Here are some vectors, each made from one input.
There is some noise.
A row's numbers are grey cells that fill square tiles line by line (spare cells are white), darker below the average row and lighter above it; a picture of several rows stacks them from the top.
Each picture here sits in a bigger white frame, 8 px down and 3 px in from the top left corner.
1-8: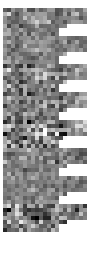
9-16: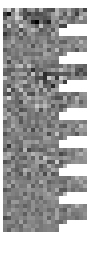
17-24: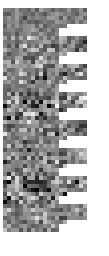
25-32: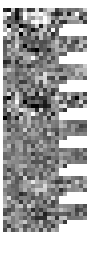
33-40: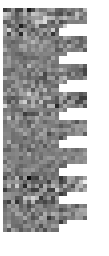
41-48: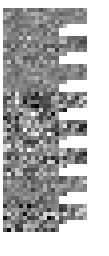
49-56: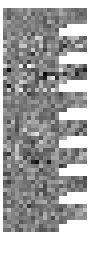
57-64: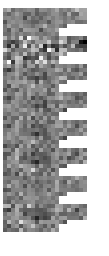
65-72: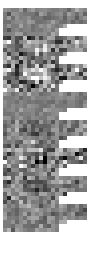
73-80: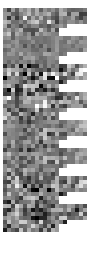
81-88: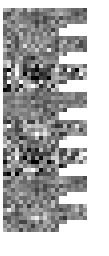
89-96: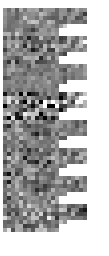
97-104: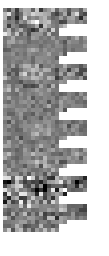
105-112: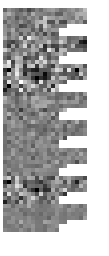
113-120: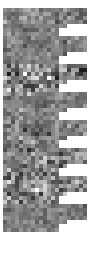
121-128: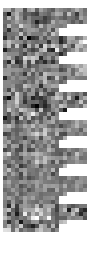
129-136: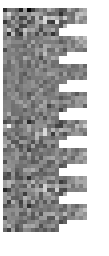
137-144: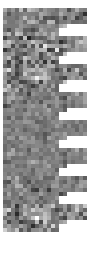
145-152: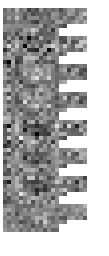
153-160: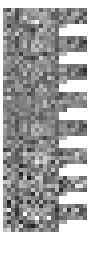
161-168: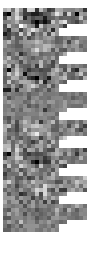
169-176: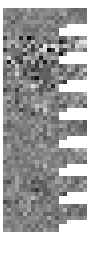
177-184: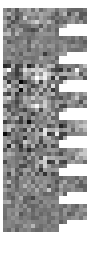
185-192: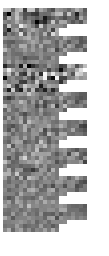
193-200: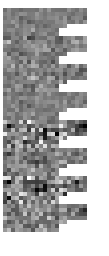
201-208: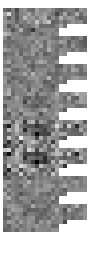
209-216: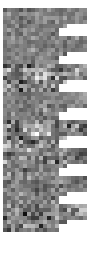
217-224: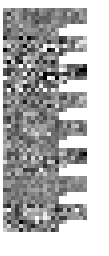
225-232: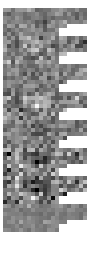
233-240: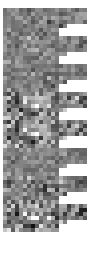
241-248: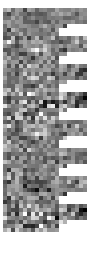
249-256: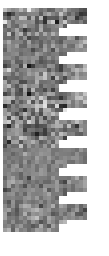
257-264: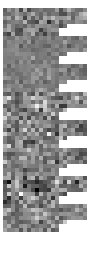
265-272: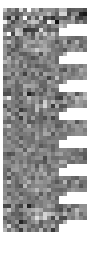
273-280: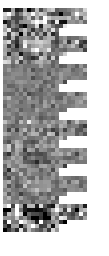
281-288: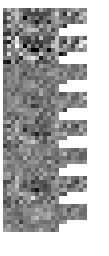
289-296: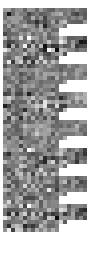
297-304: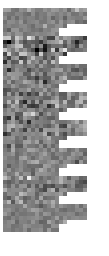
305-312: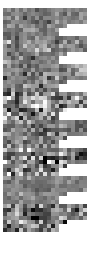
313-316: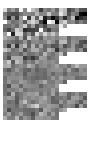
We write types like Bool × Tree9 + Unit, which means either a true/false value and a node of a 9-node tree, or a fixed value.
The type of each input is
Tree20 + Unit.
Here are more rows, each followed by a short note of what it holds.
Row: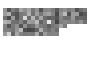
a node of a 20-node tree
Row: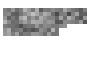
a node of a 20-node tree
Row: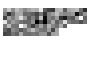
a fixed value
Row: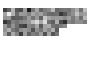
a node of a 20-node tree
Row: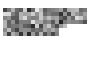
a fixed value
